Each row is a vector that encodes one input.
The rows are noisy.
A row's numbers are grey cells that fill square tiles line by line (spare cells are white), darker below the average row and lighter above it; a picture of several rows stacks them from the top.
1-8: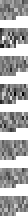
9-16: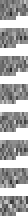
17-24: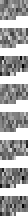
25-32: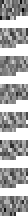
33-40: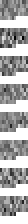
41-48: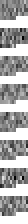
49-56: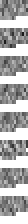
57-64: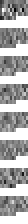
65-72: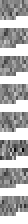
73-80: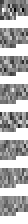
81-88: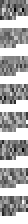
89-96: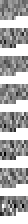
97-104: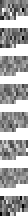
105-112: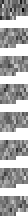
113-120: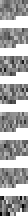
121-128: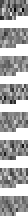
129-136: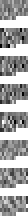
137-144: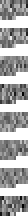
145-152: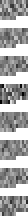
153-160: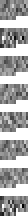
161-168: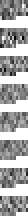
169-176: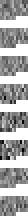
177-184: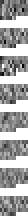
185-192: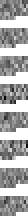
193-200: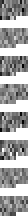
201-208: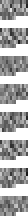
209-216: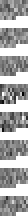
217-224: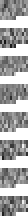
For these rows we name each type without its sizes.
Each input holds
either a point on a circle, or a point on a line, or a node of a tree.
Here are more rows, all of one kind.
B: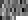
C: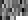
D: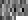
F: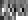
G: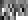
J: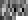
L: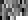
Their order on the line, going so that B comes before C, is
G, F, J, D, B, C, L.
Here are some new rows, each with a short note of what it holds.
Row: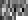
a point on a line
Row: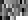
a point on a line
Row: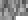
a point on a circle
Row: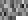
a node of a tree
